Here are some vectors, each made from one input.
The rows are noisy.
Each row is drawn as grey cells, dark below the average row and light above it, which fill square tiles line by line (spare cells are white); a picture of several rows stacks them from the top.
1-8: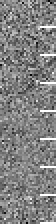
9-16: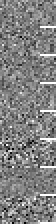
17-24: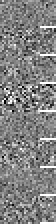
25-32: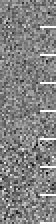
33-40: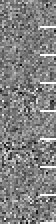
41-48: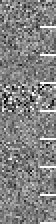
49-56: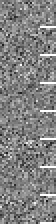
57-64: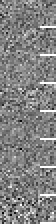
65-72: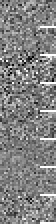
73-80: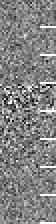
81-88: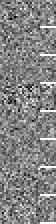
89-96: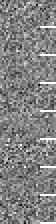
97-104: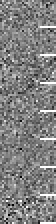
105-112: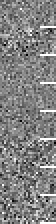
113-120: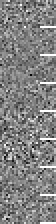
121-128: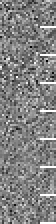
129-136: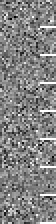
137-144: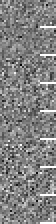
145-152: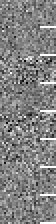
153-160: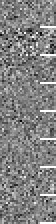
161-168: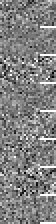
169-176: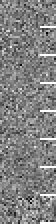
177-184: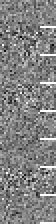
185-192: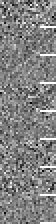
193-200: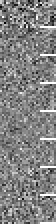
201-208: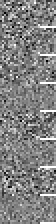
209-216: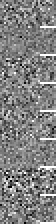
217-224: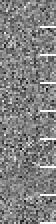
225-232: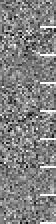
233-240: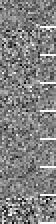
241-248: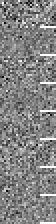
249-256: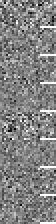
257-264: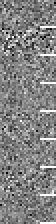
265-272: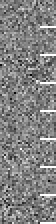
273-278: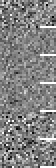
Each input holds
either a point on a 14-point circle, or a point on a 10-point line, or a list of up to two points on an 8-point line.
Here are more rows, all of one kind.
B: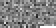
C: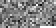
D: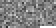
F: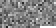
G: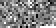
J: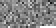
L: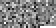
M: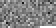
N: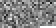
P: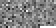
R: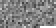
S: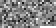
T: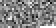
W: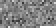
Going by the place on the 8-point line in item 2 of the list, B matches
C, F and S.
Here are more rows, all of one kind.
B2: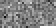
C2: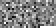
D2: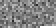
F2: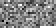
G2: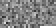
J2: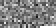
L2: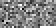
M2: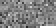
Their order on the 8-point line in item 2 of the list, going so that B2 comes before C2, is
F2, L2, B2, G2, C2, D2, J2, M2.
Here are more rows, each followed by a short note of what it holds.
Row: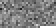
a point on a 10-point line
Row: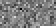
a point on a 10-point line
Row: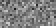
a point on a 14-point circle
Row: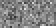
a point on a 14-point circle
